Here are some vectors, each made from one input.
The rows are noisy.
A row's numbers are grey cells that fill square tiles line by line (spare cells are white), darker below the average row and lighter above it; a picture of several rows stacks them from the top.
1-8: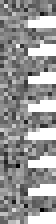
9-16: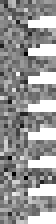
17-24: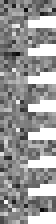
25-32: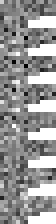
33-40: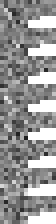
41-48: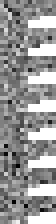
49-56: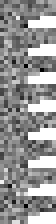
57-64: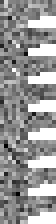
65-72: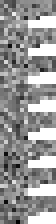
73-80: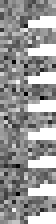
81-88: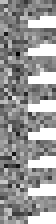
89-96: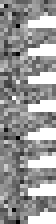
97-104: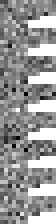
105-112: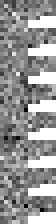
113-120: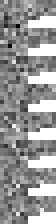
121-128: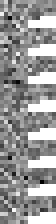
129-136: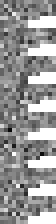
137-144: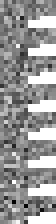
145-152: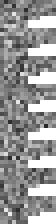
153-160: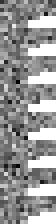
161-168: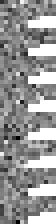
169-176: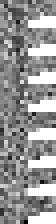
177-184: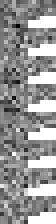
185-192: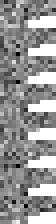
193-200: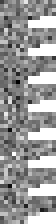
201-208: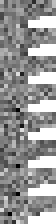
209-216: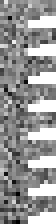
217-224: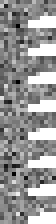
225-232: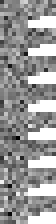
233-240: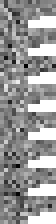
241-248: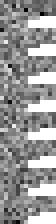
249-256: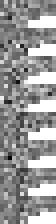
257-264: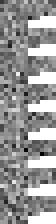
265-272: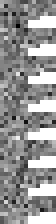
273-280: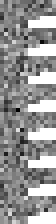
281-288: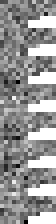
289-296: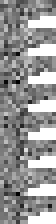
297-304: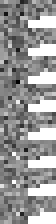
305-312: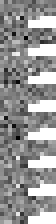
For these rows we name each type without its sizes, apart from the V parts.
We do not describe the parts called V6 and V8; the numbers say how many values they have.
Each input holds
either a point on a circle and a true/false value, or a value of V6 and a value of V8.
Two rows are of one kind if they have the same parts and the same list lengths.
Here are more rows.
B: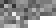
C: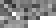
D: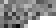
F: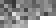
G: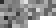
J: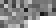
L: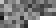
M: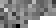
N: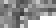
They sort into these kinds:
B, C, F, J, L
D, G, M, N

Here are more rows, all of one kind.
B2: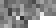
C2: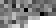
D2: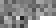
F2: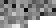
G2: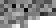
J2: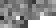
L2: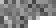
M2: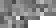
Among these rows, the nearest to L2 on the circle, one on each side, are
C2 and D2.
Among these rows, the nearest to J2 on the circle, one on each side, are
B2 and F2.
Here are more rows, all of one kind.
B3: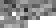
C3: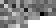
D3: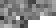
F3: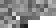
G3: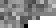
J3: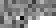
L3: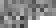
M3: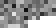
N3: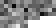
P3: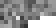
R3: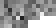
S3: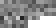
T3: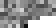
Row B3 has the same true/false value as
C3, M3 and N3.
